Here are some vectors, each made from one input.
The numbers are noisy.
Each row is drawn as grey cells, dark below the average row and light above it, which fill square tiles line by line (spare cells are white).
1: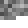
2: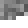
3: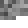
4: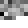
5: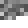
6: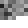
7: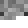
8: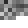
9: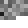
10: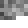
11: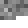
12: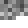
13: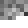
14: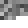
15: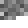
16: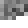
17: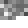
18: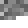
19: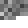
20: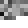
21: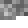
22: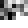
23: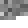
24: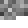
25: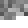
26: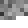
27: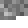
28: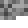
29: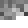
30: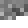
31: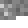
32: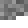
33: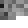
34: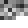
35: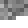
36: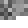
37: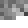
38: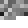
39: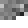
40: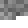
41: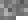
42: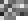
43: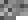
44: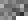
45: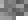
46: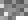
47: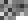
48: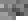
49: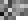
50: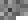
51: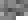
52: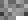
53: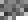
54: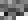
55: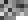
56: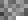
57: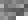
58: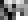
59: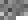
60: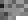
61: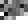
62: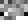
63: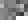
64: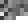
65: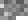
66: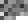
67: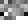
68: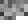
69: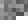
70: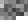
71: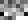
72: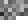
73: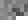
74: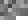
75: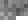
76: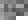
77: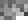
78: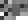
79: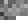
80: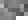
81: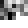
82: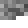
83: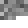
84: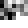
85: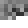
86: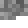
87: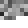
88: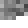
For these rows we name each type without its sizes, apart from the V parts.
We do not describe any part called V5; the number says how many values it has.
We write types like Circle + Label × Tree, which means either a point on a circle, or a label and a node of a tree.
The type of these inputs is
List(Bool × V5).
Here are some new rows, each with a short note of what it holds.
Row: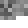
a list of one item
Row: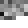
a list of one item
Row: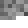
a list of one item
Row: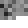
a list of one item
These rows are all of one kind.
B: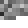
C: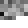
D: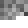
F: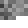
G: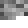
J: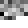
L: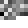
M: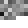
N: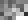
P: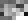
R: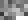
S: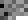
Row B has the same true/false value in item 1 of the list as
D and N.
